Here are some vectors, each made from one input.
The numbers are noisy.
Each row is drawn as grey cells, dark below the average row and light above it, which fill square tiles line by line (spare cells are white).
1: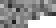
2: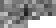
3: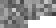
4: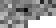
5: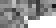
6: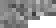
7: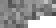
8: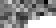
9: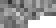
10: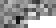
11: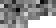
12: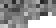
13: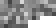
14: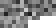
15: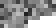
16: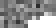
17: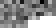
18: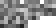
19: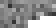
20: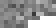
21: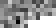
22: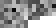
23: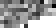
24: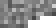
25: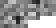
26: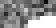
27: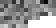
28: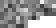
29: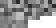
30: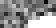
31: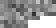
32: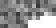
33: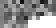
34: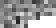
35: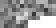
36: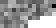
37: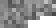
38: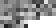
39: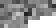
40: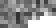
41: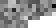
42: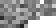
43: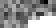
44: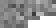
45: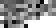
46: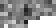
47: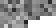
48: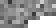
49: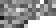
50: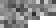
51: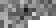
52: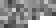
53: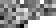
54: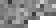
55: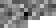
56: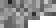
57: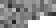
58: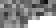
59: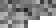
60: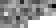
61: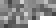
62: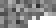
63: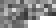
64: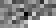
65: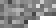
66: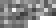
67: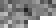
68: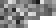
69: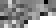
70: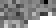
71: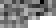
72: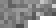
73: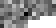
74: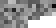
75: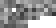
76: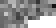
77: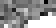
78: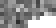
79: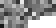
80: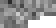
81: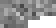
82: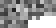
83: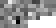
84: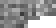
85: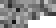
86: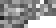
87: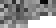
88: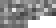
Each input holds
a point on a 9-point line, together with either a fixed value, or a node of a 7-node tree.
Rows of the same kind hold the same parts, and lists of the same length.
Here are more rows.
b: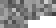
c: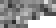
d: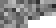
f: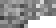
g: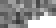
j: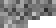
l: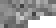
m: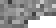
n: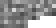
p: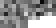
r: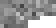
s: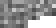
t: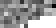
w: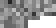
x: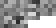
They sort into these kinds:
b, c, f, l, m, n, r, s, w
d, g, j, p, t, x

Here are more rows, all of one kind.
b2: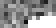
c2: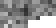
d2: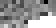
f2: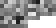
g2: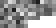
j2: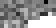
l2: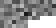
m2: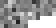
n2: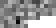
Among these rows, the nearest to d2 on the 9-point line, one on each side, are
b2 and m2.
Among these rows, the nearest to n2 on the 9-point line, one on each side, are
c2 and g2.
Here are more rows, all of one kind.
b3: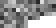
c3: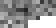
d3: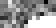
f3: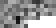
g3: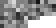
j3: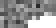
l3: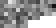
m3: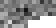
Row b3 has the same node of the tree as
g3 and l3.
